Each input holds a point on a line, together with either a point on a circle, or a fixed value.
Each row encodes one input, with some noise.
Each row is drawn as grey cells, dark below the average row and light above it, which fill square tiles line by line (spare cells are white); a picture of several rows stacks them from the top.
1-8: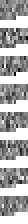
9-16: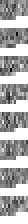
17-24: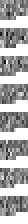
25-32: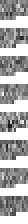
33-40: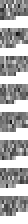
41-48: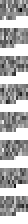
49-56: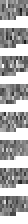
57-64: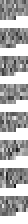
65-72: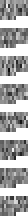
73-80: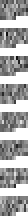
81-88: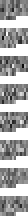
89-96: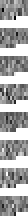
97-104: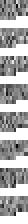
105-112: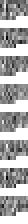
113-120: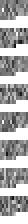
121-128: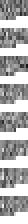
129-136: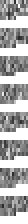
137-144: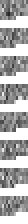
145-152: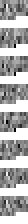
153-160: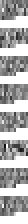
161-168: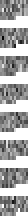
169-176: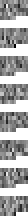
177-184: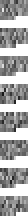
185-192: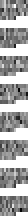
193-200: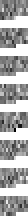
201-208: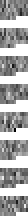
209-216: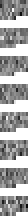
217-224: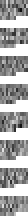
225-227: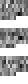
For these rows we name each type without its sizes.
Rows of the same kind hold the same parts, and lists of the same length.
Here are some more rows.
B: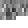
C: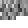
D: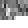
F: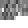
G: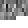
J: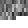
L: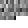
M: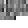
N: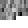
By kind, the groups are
B, F
C, D, G, J, L, M, N

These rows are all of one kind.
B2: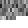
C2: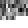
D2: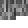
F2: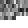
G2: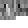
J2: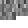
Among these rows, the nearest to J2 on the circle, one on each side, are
D2 and F2.
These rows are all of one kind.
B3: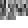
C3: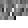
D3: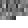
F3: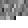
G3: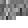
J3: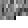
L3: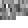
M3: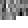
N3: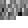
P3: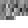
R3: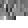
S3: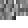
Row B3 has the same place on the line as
F3, J3 and R3.
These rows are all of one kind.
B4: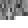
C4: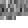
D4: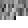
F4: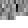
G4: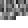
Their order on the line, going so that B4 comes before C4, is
B4, F4, G4, C4, D4.
